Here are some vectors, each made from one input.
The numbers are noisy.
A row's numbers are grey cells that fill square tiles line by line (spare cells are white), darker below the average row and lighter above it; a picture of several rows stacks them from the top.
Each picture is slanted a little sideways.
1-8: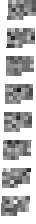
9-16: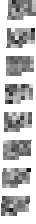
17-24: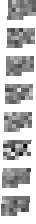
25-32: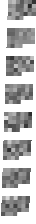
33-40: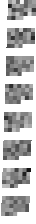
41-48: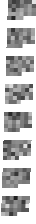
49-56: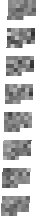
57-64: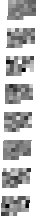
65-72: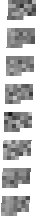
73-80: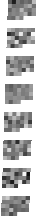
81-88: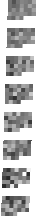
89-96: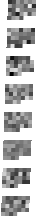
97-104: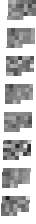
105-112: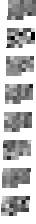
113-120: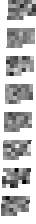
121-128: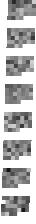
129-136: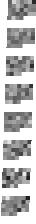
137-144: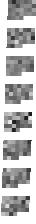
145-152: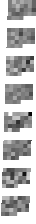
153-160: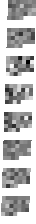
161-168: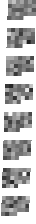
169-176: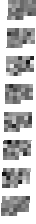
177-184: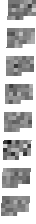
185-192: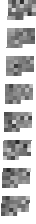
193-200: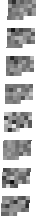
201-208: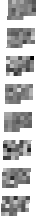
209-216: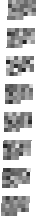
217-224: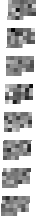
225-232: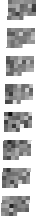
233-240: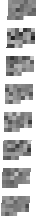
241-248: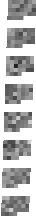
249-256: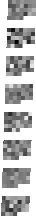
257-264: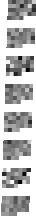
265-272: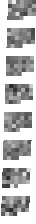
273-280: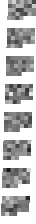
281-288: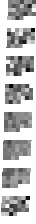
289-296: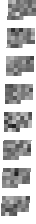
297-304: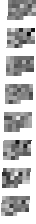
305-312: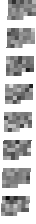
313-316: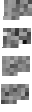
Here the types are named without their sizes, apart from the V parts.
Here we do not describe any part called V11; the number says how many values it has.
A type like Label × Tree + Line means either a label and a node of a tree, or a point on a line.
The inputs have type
Bool × Circle + V11.
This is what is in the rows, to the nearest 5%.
About 55% of them hold a point on a circle and a true/false value. The rest hold a value of V11.
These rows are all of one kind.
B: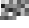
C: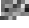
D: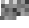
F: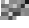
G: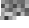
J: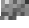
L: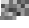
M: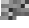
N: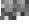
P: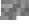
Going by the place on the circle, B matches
M and N.
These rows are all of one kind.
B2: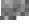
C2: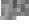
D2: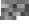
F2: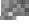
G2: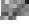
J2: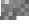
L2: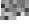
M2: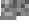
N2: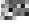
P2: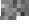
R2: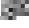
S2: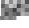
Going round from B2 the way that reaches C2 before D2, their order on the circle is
B2, R2, S2, C2, L2, N2, D2, F2, G2, P2, J2, M2.
